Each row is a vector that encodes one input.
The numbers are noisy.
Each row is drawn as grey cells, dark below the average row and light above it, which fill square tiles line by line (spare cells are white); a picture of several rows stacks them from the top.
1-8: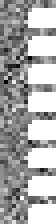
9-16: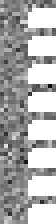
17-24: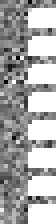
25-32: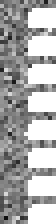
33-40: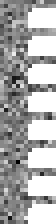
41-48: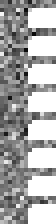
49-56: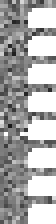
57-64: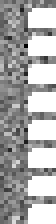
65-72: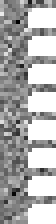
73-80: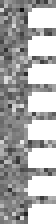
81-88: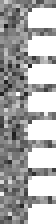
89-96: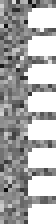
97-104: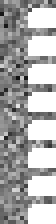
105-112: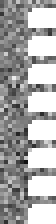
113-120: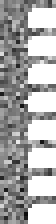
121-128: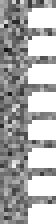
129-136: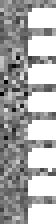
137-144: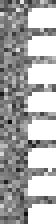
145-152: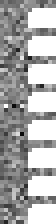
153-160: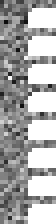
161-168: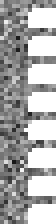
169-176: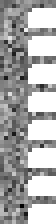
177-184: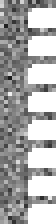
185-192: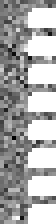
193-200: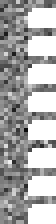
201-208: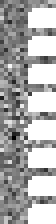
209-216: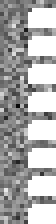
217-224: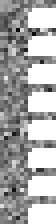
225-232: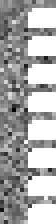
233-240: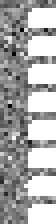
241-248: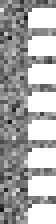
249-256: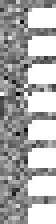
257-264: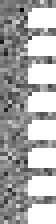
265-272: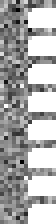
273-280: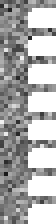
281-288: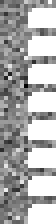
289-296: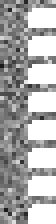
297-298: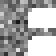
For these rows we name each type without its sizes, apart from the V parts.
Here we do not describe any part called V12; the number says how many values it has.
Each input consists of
three true/false values, together with either a point on a line, or a value of V12.
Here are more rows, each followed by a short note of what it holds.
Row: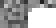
three true/false values and a value of V12
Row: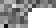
a point on a line and three true/false values
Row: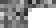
a point on a line and three true/false values
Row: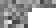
three true/false values and a value of V12
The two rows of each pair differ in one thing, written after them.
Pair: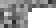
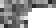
the place on the line
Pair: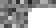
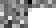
one of the three true/false values
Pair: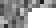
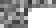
the place on the line
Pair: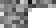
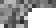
the place on the line
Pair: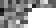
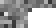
one of the three true/false values
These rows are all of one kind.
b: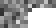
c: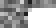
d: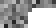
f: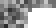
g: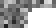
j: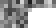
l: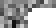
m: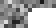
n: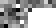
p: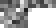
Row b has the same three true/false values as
c and f.
